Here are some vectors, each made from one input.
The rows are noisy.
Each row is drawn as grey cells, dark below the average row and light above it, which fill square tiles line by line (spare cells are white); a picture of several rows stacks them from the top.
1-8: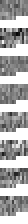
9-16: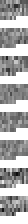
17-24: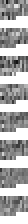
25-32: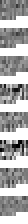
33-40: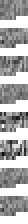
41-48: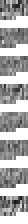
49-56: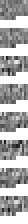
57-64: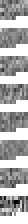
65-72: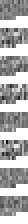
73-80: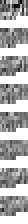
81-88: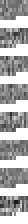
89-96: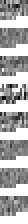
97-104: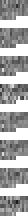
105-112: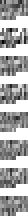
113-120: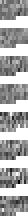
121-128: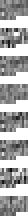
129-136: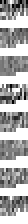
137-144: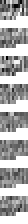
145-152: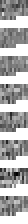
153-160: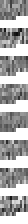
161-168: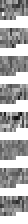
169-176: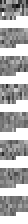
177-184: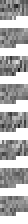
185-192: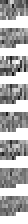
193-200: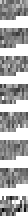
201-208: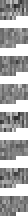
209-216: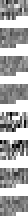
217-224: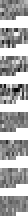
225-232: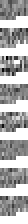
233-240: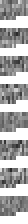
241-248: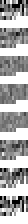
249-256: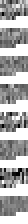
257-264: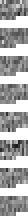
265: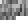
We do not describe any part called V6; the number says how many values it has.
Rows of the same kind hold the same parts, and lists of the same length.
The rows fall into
5 kinds.
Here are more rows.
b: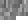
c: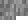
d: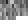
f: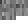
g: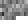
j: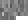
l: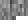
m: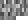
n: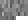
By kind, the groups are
b, g
c, f, l
d
j, n
m

